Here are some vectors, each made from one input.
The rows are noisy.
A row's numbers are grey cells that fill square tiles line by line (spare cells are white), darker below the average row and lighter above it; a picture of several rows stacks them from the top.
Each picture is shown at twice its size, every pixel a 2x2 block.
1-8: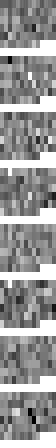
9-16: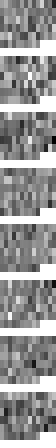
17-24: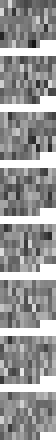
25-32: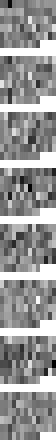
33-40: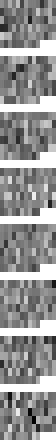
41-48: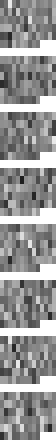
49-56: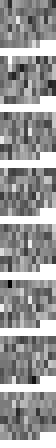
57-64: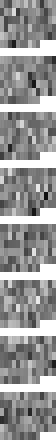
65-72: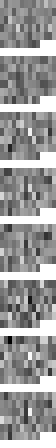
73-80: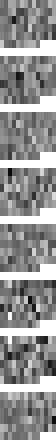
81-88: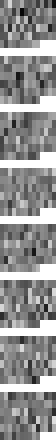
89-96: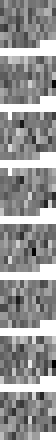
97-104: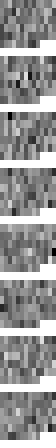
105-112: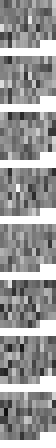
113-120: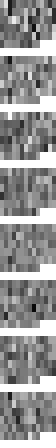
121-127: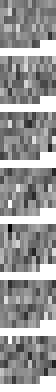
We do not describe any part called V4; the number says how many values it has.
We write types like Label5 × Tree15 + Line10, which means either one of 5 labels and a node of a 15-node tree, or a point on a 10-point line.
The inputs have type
(Bool × Line5 + V4) × Line3 × Line3.
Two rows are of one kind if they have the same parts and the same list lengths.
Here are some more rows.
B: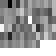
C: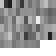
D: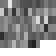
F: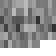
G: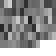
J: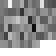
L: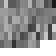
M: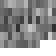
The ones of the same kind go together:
B, C, D
F, G, J, L, M

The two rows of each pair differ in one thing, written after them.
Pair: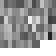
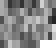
the place on one of the two 3-point lines
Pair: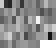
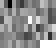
the place on one of the two 3-point lines
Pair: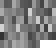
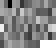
the place on one of the two 3-point lines
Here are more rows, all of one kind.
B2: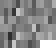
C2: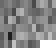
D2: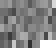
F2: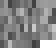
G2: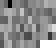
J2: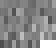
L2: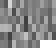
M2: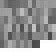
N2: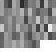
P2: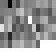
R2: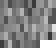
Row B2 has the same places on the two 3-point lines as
C2 and J2.
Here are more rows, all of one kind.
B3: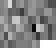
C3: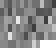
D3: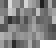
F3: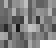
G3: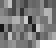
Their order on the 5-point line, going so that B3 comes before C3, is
B3, D3, G3, C3, F3.
